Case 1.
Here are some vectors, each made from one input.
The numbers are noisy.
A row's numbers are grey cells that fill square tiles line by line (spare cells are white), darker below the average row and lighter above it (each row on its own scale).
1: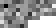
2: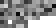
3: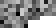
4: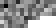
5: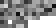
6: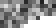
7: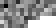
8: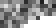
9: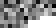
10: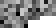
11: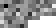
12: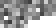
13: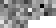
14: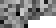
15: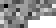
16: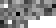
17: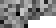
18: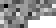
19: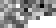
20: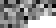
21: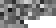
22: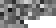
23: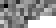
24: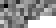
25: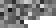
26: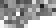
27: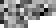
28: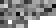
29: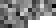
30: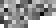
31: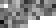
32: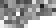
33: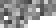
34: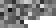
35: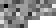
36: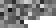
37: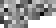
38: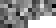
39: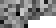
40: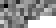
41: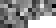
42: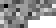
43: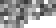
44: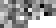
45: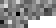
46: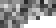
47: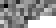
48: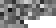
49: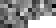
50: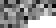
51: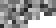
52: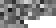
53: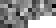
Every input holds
a list of up to two points on a 5-point line.
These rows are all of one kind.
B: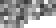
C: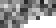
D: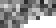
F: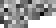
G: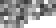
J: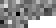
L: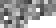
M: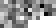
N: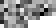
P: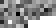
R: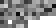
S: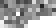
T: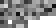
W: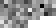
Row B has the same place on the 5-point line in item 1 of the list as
C, D, G and L.
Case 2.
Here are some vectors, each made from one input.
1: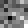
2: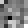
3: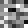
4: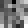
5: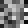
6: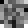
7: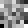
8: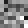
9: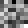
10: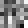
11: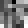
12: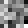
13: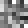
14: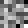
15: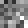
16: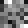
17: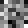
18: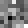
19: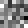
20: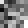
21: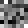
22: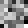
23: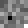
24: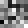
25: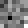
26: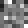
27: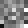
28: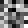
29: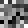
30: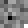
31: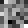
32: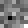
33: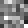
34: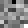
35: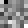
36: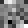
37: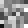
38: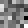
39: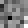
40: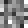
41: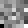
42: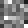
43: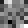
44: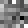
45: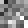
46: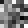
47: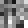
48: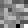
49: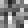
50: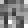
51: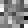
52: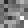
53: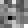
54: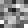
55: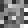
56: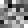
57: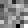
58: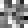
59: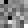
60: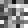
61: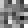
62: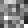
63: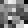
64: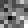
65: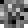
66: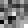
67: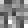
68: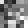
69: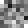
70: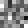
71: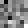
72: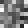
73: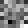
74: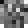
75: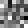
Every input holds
either a point on a 7-point line, or three true/false values.
